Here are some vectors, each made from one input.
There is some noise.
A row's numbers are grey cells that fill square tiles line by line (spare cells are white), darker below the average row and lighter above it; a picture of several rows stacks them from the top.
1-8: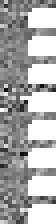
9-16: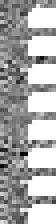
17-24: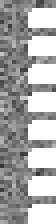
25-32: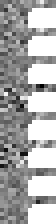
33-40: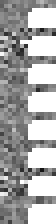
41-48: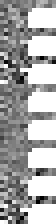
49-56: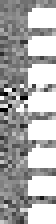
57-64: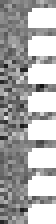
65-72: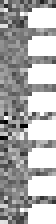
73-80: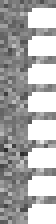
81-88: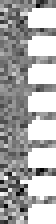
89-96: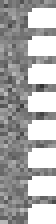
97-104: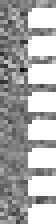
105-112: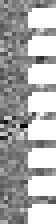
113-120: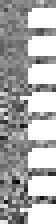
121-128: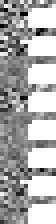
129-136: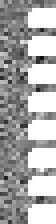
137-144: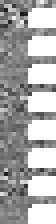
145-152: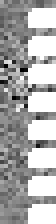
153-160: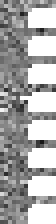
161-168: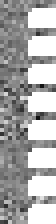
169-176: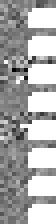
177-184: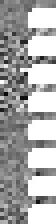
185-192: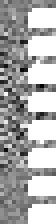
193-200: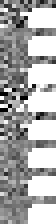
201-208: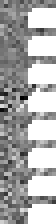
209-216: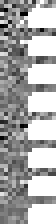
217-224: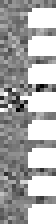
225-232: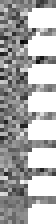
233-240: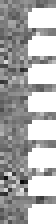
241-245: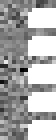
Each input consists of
a list of up to two items, each a point on each of two 3-point lines.
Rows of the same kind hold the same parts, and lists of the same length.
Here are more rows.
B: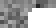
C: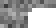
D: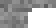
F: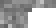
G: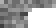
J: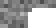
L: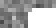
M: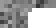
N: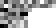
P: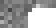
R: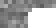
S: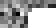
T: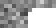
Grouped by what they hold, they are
B, G, L, M, N, R
C, D, F, J, P, T
S

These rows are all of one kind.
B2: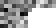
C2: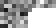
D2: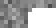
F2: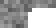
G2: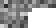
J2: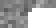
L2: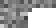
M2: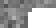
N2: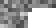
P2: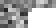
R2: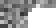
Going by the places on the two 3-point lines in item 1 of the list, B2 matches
F2, J2 and N2.
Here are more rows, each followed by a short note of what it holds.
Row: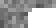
a list of one item
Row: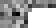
the empty list
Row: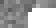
a list of two items
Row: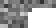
a list of two items
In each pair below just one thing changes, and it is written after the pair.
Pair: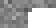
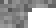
the place on one of the two 3-point lines in item 1 of the list
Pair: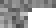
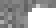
the place on one of the two 3-point lines in item 1 of the list
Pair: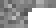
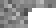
the place on one of the two 3-point lines in item 2 of the list
